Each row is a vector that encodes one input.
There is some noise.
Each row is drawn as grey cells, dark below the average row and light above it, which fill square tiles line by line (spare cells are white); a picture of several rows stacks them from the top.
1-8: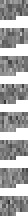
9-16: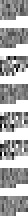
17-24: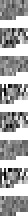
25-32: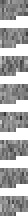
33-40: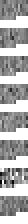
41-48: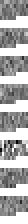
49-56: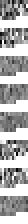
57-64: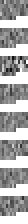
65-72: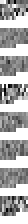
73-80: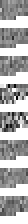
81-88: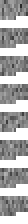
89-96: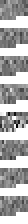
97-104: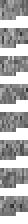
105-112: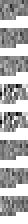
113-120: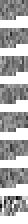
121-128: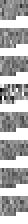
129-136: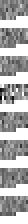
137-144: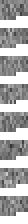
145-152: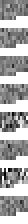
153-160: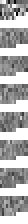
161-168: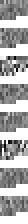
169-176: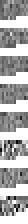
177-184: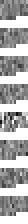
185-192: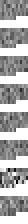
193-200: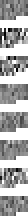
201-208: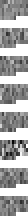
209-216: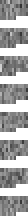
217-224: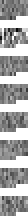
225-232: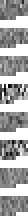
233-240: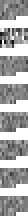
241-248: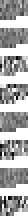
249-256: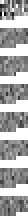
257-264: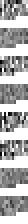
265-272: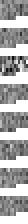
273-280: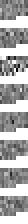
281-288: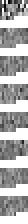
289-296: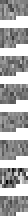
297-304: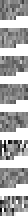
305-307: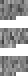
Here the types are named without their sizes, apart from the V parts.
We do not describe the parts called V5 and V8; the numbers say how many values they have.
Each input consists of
either a point on a line, a node of a tree, a true/false value and a value of V8, or a value of V5.
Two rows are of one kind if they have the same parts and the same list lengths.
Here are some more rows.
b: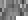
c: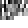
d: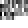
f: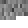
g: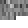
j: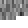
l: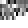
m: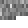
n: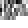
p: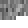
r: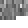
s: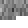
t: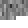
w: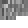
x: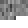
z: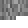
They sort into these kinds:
b, f, g, j, m, p, r, s, t, w, x, z
c, d, l, n

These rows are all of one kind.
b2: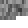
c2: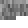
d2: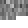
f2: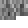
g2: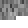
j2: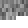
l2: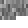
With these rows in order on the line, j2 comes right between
g2 and l2.
